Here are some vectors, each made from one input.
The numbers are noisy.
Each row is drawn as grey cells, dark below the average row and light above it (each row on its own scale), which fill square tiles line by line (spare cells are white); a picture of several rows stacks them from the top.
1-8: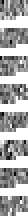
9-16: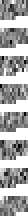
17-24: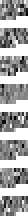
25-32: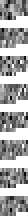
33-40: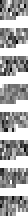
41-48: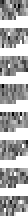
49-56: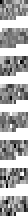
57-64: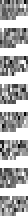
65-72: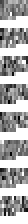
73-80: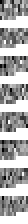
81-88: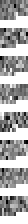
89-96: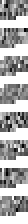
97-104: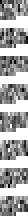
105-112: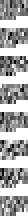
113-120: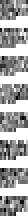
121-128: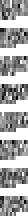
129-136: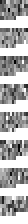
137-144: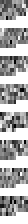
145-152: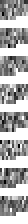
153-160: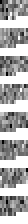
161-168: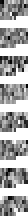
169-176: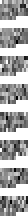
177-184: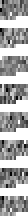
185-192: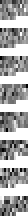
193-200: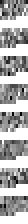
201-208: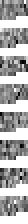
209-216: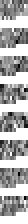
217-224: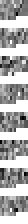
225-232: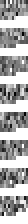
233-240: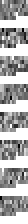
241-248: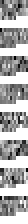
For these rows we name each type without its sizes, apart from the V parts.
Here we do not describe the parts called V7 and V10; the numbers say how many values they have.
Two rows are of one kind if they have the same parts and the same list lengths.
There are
2 kinds of row.
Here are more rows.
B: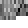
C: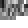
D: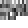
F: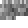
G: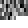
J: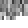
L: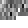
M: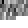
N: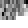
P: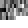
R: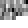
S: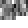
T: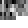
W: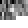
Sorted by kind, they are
B, D, F, G, L, T, W
C, J, M, N, P, R, S

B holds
a label and a value of V10.
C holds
a point on a circle, a value of V7 and a value of V10.
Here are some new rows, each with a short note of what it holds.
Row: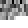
a point on a circle, a value of V7 and a value of V10
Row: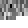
a point on a circle, a value of V7 and a value of V10
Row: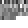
a point on a circle, a value of V7 and a value of V10
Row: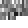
a label and a value of V10
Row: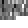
a point on a circle, a value of V7 and a value of V10
